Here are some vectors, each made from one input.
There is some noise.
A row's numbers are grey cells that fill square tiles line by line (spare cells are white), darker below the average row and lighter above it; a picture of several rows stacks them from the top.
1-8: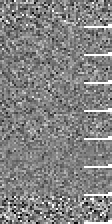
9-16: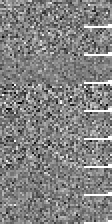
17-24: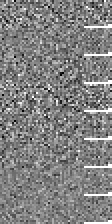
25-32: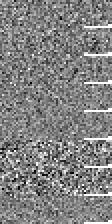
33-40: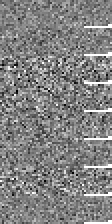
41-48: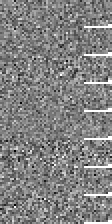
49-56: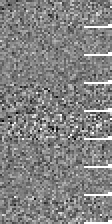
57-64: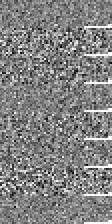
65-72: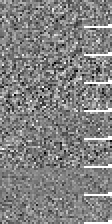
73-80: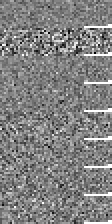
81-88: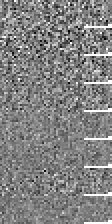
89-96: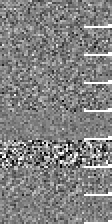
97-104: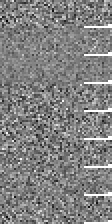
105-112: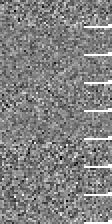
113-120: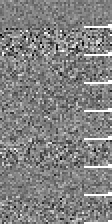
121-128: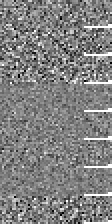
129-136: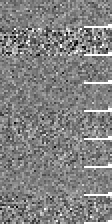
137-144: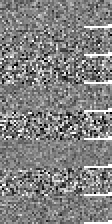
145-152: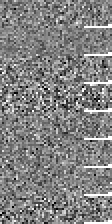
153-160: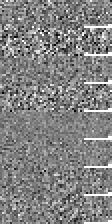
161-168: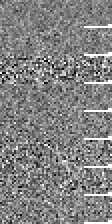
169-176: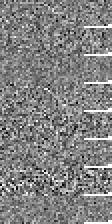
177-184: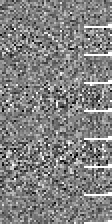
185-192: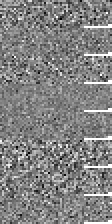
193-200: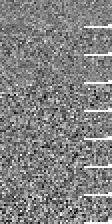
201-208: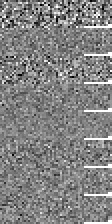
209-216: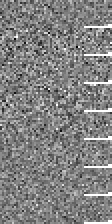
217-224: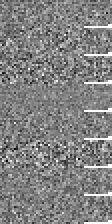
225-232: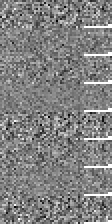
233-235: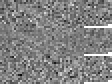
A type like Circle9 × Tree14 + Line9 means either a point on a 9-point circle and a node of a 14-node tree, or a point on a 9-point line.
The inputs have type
(Circle11 + Unit) × Line5.
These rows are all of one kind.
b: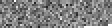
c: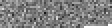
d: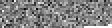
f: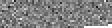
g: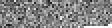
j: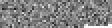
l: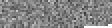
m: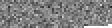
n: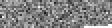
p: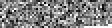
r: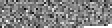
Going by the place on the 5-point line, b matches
d and n.
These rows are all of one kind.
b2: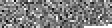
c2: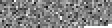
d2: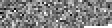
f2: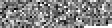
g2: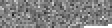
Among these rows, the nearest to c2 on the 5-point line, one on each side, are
d2 and g2.
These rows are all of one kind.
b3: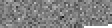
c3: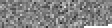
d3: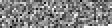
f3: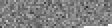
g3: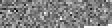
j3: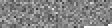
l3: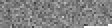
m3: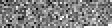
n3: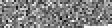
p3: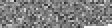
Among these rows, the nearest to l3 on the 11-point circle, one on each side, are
b3 and p3.
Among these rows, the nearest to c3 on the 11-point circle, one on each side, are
d3 and f3.
